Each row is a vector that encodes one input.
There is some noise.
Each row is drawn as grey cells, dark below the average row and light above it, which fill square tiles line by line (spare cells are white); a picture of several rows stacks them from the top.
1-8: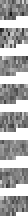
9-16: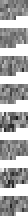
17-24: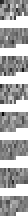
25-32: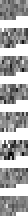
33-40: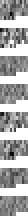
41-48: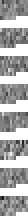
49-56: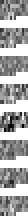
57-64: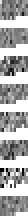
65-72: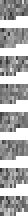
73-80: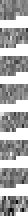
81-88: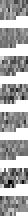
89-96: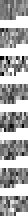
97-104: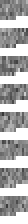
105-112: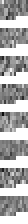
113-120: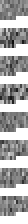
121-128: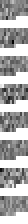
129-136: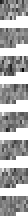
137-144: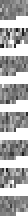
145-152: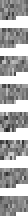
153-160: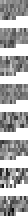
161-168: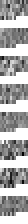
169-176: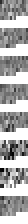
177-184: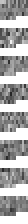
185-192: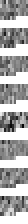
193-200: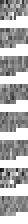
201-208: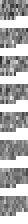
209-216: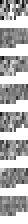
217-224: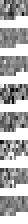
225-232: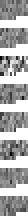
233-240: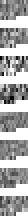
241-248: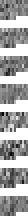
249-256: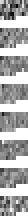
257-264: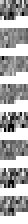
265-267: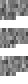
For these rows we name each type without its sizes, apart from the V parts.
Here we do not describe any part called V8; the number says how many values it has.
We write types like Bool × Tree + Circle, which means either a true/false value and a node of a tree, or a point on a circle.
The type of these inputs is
(Label + Line) × V8.
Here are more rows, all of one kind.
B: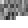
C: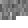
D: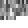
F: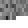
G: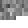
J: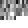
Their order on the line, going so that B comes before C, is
J, D, B, G, C, F.
